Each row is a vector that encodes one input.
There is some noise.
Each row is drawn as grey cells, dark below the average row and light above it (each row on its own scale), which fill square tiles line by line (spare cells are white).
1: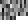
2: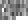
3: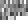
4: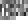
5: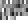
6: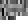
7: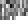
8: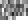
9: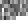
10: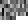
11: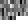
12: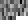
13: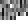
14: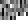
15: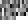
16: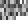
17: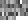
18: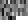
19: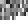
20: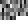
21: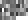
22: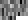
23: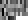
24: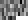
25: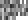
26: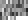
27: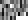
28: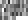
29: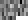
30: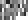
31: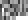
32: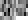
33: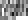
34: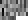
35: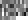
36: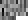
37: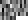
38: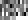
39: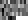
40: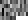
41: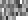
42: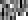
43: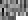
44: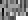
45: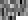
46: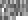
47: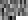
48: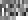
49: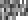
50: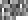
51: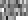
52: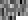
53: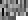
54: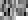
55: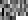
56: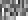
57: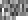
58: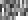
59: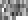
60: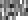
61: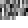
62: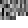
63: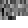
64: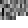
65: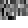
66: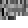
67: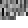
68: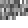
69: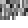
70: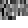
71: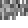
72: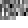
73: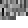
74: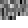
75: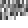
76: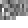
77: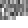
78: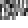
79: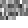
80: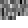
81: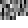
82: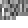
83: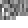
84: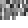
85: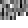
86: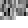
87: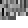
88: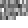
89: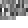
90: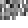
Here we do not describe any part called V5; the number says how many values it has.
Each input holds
a list of up to two items, each a true/false value and a value of V5.
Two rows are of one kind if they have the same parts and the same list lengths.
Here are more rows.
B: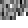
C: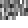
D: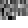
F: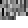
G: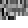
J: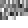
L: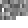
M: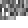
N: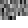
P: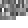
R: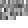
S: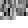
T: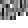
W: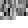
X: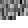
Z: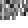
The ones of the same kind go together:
B, D, F, G, N, T, X
C, J, L, M, P, R, Z
S, W

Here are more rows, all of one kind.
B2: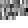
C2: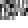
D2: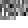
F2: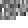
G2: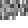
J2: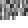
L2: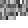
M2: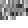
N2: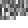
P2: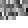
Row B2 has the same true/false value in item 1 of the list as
G2, L2, M2 and P2.
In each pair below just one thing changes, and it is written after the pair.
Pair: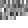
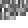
the true/false value in item 1 of the list
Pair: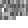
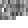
the value of V5 in item 2 of the list
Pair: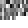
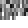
the true/false value in item 2 of the list
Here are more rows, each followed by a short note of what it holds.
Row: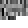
a list of one item
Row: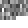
a list of two items
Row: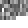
a list of two items
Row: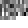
a list of two items
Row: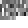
a list of two items
